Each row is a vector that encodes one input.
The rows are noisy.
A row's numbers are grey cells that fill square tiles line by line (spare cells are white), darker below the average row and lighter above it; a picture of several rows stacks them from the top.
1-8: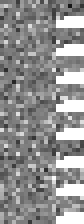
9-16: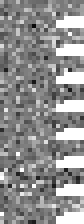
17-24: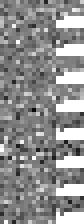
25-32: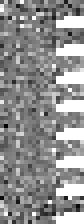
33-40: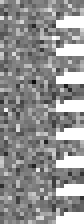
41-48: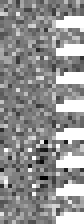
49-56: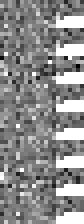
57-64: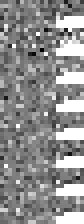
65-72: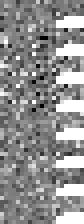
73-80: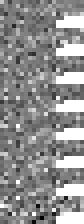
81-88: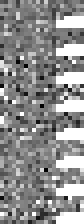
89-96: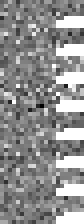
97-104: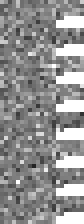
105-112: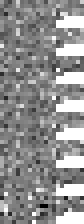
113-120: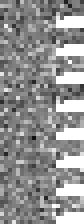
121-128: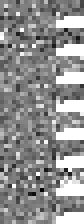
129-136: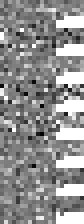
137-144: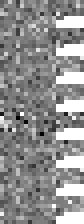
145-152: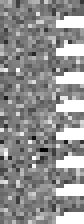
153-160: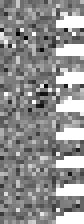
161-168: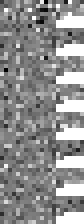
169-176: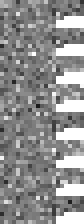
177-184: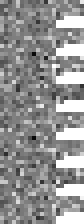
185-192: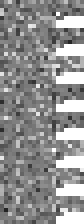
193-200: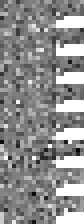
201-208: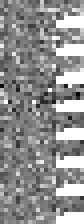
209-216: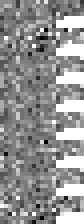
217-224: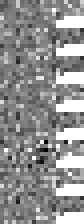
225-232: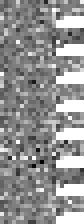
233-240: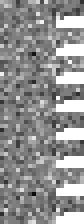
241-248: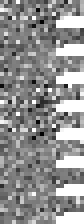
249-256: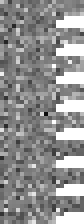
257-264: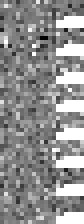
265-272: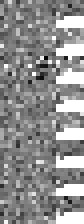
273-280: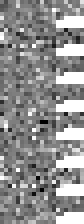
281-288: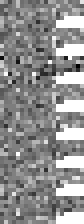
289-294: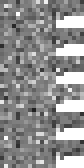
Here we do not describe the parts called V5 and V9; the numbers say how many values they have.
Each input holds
a true/false value, together with either a point on a 12-point line and a value of V9, or a value of V5.
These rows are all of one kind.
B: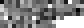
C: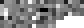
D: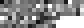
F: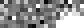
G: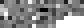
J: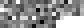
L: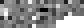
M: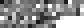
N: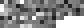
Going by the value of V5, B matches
D and M.
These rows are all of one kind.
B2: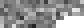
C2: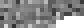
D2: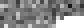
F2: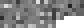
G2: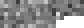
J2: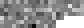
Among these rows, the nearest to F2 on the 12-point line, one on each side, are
C2 and G2.
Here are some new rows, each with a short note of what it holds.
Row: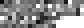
a true/false value and a value of V5
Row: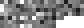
a true/false value and a value of V5
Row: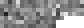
a point on a 12-point line, a true/false value and a value of V9
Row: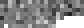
a point on a 12-point line, a true/false value and a value of V9
